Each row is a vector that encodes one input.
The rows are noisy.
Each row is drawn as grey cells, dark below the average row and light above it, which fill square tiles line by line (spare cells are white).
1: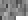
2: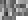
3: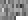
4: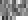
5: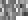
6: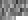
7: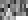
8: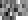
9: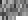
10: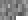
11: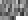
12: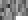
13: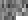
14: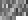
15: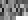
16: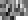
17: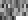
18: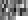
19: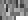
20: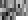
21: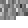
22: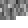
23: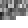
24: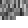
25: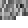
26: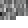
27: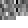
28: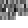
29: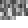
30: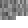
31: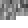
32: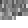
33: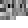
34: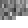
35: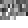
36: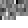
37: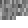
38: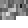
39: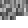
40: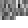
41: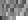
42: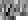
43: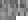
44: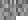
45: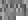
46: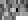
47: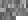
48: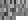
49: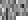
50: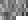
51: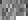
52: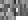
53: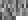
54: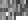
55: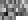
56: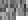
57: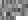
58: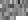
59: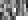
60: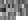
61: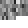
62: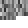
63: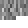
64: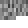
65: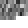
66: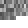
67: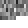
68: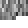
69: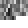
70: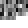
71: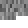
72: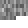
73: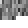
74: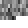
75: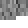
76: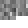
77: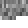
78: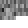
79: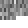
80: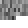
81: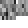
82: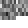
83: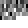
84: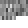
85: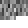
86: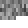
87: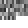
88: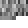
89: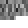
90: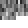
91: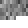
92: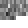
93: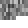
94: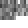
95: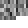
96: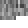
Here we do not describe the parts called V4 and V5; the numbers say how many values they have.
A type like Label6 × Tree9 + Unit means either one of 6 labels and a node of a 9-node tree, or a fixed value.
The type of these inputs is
(Bool × Bool × Bool + Unit) × V5 + Circle6 × V4.
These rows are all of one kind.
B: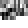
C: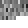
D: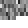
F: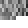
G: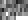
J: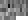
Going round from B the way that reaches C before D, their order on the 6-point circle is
B, C, F, J, D, G.
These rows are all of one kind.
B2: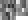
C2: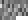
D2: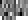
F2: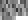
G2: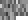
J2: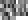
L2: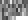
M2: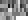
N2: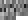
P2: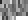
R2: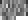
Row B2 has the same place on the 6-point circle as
C2, J2, M2 and R2.
